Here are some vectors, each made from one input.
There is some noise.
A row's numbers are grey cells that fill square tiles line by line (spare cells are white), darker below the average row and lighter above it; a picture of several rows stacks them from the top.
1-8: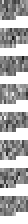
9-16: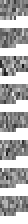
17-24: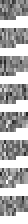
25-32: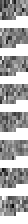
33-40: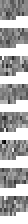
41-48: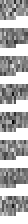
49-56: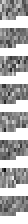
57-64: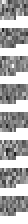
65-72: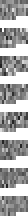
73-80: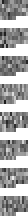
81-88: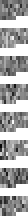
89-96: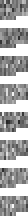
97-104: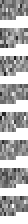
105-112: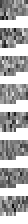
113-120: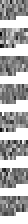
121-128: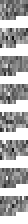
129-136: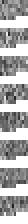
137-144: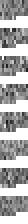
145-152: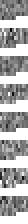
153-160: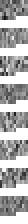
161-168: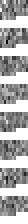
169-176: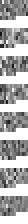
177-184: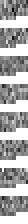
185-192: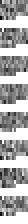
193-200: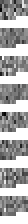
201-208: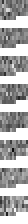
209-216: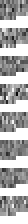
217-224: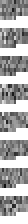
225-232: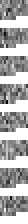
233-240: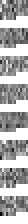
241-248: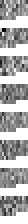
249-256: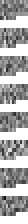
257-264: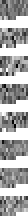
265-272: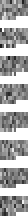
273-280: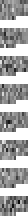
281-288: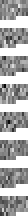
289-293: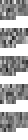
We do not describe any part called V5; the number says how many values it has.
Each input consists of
a point on a 4-point line and two values of V5, together with either one of 9 labels, or three true/false values.
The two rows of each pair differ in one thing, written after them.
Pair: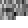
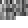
the label
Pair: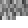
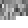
the place on the 4-point line
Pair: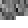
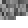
the label
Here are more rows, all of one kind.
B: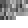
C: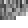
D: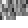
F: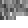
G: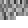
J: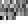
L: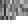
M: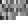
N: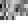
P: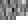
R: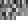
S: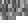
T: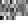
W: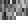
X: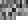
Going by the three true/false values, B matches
J, M, N and T.
